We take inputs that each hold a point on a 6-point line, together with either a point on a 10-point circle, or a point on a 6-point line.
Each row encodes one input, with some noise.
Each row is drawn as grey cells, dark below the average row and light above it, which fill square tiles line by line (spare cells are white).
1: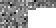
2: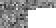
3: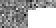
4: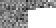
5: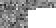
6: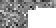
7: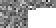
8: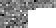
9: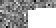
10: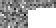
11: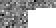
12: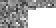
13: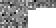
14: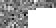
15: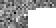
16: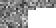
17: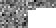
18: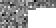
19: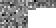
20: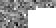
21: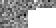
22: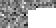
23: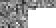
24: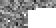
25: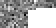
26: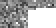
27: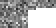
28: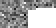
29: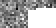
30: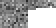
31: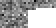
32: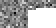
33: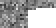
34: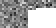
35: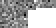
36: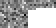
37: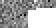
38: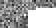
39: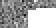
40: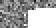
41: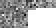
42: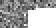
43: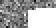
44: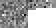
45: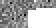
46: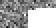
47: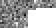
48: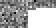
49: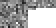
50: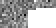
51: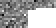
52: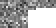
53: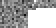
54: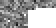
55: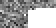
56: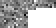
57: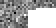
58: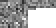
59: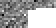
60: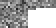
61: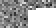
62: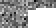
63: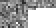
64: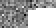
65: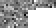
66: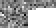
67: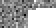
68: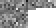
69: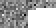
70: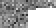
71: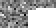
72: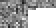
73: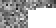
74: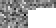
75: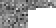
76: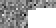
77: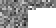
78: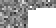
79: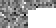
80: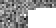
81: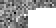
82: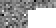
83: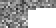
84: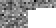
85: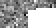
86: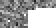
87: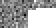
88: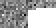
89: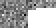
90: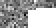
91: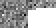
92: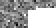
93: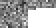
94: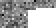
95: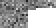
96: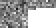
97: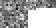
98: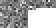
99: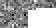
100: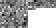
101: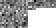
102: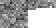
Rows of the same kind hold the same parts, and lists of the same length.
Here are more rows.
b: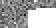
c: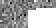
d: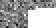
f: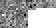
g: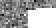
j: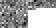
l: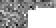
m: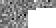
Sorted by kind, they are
b, c, d, f, g, l, m
j

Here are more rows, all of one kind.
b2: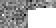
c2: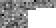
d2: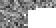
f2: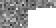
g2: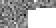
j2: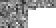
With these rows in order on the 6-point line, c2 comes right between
d2 and f2.
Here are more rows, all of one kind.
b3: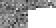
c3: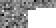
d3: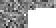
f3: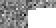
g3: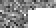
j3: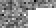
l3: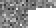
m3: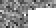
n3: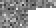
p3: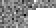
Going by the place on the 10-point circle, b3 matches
m3 and p3.
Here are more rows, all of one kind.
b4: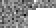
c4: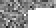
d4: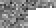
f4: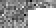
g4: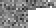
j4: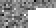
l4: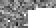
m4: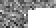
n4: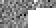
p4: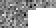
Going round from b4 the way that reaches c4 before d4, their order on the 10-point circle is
b4, m4, c4, p4, j4, n4, d4, l4, f4, g4.
